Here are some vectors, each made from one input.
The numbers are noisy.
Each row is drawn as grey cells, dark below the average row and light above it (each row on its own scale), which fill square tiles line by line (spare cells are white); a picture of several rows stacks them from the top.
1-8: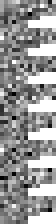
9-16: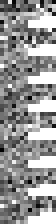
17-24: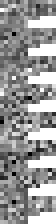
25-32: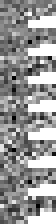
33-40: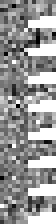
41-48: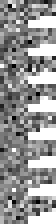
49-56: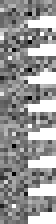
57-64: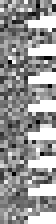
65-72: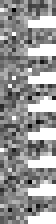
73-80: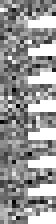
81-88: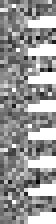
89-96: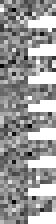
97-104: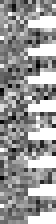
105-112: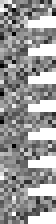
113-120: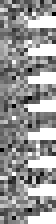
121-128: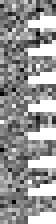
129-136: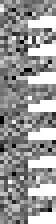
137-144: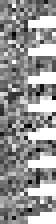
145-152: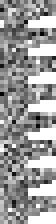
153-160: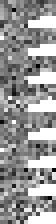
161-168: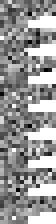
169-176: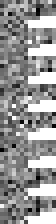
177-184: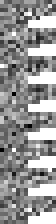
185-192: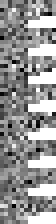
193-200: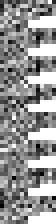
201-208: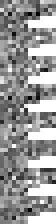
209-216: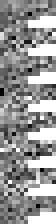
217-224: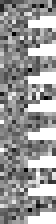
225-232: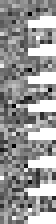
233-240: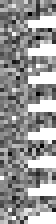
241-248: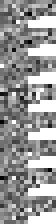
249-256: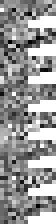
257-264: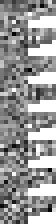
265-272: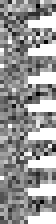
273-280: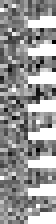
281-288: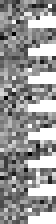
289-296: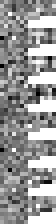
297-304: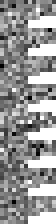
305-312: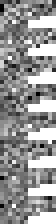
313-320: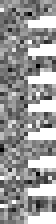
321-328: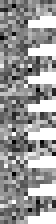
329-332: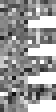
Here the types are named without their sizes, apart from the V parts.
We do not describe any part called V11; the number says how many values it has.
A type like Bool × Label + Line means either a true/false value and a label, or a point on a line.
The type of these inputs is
Bool × V11 + Tree + Unit.
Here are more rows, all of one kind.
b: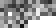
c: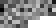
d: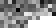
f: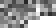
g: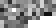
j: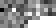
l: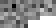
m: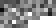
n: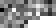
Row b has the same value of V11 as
d and j.
